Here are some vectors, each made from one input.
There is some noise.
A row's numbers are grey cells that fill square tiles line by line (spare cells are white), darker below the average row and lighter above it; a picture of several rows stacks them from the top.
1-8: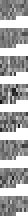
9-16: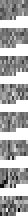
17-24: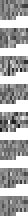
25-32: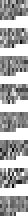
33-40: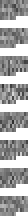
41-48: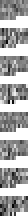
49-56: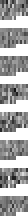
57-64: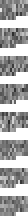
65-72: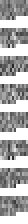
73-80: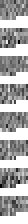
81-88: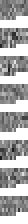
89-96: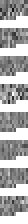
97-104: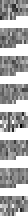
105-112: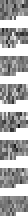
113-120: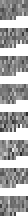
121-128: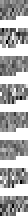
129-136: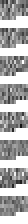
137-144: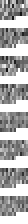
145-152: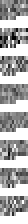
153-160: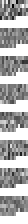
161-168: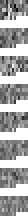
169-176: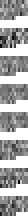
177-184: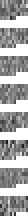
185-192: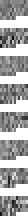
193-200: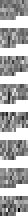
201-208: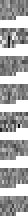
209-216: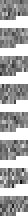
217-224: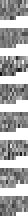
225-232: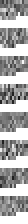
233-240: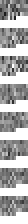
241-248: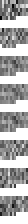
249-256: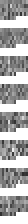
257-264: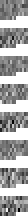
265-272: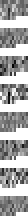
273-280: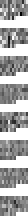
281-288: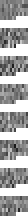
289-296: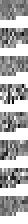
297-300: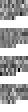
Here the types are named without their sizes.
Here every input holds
a label.
